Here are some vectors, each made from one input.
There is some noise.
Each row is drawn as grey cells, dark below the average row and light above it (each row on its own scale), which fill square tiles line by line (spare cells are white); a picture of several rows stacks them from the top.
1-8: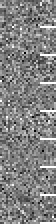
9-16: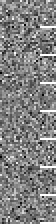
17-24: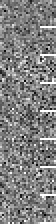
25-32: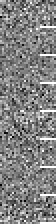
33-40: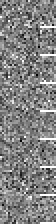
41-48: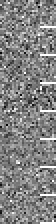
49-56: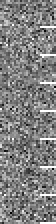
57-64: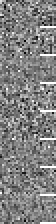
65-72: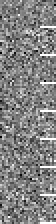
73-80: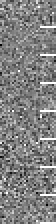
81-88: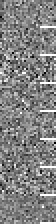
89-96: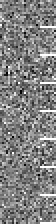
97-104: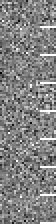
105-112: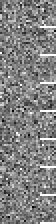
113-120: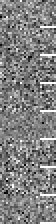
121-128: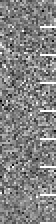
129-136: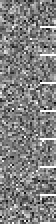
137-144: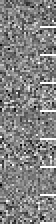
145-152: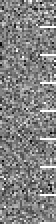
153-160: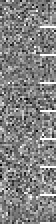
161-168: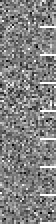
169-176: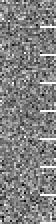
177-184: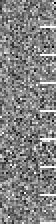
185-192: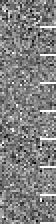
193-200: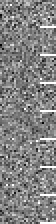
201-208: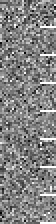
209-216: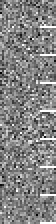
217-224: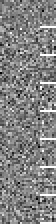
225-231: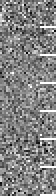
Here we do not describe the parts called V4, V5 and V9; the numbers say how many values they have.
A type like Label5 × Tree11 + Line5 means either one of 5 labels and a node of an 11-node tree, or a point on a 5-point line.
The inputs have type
Line6 × (Unit + V5 × V9) + Line7 × (Tree8 + V4).
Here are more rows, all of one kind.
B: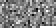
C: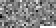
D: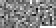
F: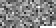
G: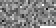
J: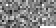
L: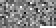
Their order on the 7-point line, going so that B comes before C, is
B, D, L, G, J, F, C.
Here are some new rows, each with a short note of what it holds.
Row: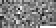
a point on a 7-point line and a node of an 8-node tree
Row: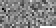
a point on a 7-point line and a value of V4
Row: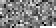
a point on a 7-point line and a value of V4
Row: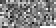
a point on a 6-point line, a value of V5 and a value of V9
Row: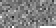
a point on a 6-point line, a value of V5 and a value of V9
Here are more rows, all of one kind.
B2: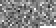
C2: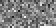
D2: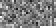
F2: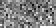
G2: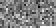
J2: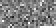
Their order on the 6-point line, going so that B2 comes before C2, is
F2, B2, G2, C2, J2, D2.
